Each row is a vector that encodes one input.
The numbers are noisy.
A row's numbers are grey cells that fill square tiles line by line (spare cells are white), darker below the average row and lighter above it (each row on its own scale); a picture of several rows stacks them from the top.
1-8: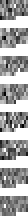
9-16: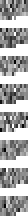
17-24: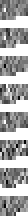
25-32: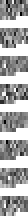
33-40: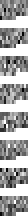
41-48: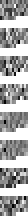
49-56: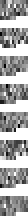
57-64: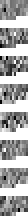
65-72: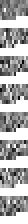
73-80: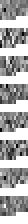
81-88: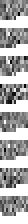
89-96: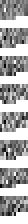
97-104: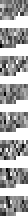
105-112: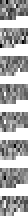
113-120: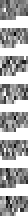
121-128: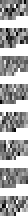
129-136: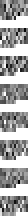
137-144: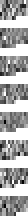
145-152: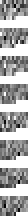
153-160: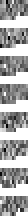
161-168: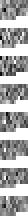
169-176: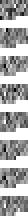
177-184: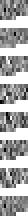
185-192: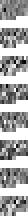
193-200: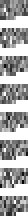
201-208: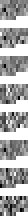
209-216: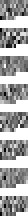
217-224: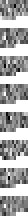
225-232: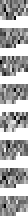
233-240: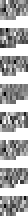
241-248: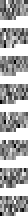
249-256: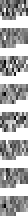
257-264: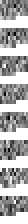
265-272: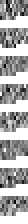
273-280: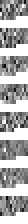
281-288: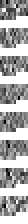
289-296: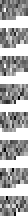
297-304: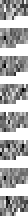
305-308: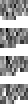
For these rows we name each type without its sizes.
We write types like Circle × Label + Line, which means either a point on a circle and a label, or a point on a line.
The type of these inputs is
Bool × Circle × Circle.
